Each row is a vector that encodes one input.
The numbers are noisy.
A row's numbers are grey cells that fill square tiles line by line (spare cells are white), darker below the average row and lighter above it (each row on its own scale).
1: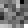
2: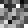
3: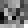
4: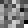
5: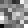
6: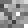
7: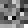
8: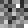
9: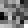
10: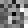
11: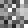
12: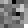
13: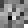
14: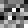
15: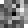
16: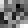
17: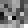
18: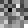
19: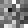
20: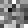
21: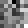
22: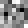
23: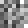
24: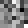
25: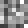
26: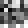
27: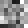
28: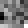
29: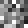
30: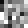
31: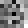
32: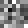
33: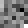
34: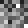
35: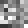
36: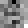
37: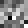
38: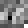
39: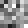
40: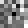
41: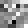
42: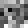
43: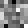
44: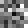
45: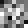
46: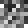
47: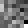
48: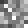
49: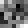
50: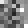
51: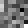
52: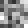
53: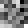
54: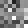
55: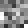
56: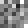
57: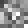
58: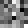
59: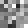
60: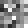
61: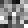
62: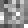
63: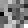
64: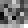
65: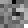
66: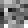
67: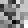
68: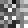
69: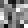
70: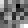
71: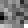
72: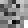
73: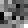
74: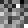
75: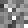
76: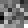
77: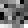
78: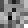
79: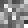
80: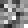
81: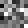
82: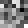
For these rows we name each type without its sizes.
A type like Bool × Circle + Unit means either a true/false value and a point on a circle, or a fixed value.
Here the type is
(Label + Line × Line) × Line.
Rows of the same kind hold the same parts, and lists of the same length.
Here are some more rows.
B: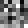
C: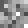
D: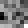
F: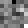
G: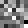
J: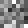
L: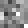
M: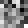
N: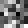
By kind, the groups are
B, D, J, M, N
C, F, G, L

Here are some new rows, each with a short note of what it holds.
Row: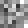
a point on each of three lines
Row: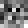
a label and a point on a line
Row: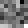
a label and a point on a line
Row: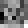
a label and a point on a line
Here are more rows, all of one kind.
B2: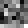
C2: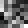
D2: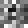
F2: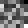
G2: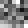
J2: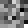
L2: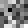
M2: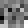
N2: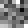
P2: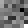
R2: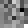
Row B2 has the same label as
J2 and R2.
